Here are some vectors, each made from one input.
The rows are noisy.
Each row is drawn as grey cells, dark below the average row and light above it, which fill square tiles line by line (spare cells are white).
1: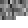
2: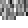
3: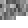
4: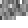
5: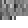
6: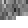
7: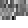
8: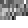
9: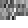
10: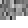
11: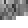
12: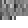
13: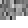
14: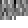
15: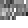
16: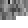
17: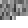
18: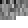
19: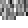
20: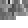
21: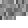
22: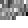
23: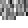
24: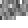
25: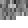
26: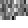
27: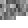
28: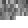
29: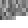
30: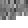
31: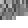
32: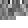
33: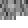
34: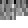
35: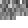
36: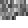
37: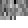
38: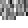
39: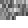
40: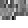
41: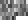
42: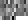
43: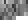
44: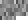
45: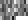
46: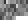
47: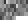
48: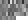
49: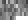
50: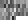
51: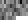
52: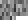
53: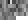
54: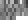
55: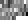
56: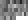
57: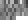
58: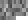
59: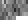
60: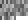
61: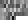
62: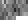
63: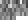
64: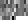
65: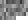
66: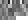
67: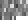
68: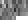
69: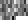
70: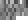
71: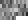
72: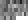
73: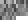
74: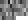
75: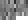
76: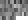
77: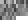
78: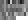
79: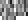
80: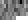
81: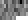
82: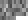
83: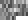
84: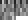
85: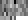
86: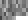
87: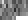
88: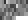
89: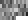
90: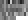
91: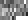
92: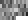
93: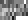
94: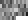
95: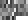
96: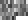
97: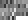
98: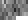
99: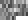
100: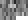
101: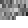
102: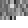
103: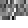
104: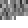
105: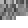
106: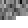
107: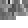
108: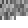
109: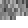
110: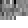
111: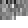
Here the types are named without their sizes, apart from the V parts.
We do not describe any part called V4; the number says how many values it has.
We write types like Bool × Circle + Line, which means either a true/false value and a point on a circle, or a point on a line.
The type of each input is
(Bool × Bool × Bool + Label) × V4 + List(Line).
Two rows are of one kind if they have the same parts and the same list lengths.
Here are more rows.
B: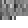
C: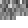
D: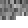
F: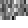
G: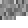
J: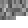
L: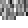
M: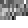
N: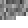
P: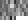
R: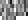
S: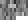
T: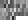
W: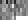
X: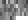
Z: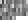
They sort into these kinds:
B, P, W, Z
C, D, G, J, N, S, X
F
L, R
M, T

